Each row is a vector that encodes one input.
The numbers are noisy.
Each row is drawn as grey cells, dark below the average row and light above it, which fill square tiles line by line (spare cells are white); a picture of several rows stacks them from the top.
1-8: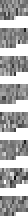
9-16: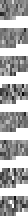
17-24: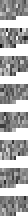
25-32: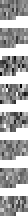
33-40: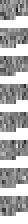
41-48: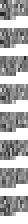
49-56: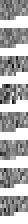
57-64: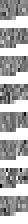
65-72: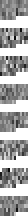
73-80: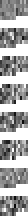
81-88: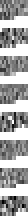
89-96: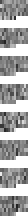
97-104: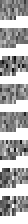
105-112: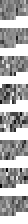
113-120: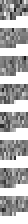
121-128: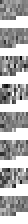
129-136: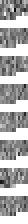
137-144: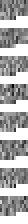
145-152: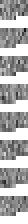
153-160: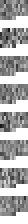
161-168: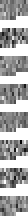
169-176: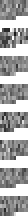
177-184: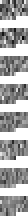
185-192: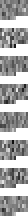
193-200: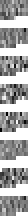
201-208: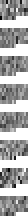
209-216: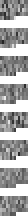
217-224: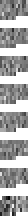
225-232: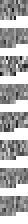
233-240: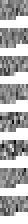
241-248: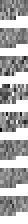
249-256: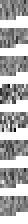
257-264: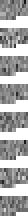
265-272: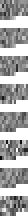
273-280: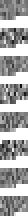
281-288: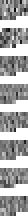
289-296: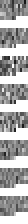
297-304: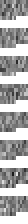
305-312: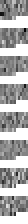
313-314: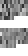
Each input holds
either a point on a 7-point line, or a point on an 18-point line and a true/false value.
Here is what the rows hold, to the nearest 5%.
About 20% of them hold a point on a 7-point line. The rest hold a point on an 18-point line and a true/false value.
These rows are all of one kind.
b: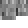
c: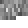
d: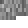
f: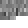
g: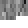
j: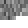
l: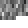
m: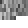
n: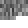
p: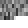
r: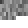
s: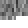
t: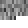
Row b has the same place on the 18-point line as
m and p.
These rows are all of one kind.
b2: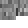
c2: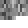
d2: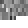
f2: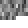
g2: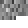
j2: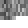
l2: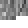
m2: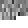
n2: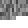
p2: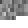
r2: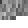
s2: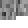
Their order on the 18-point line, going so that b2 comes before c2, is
p2, r2, b2, f2, d2, g2, s2, m2, l2, j2, c2, n2.
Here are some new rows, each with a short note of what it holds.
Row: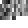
a point on a 7-point line
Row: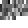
a point on a 7-point line
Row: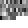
a point on a 7-point line
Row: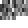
a point on a 7-point line
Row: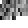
a point on a 7-point line
